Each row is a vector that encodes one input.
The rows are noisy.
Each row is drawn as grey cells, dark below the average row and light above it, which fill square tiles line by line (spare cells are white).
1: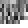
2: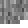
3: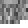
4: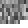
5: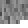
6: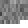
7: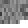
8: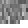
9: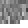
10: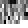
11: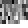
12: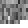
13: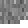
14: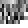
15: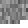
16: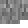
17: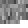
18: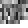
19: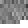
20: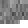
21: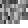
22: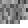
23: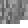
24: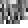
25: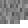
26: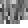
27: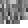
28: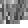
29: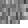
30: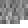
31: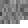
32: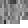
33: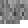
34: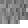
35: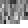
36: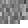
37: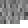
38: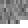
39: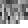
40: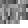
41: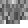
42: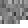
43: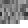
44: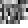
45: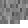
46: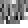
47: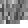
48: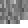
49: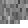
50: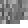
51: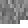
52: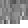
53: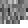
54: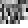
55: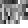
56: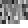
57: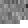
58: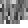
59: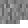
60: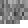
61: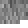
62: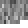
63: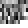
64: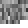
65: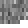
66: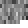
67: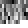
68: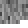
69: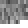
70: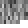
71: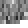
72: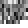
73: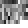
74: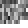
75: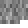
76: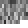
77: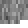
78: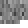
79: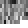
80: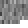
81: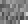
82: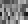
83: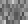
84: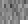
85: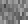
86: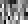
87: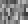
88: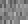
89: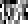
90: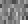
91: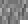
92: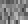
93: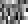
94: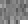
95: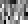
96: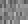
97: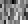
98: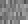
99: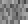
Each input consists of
a point on a 9-point line, together with a list of up to two points on a 4-point line.
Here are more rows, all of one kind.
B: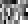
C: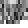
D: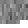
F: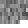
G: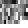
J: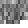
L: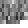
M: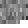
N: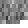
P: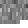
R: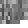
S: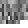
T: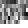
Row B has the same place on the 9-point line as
D, G, P and S.
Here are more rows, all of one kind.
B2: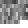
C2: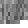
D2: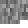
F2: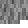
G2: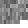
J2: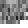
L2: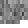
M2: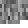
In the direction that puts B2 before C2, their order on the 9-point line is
J2, G2, B2, D2, F2, C2, M2, L2.
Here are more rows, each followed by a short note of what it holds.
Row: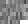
a point on a 9-point line, together with the empty list
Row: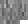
a point on a 9-point line, together with a list of two items
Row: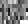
a point on a 9-point line, together with a list of one item
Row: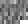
a point on a 9-point line, together with a list of one item
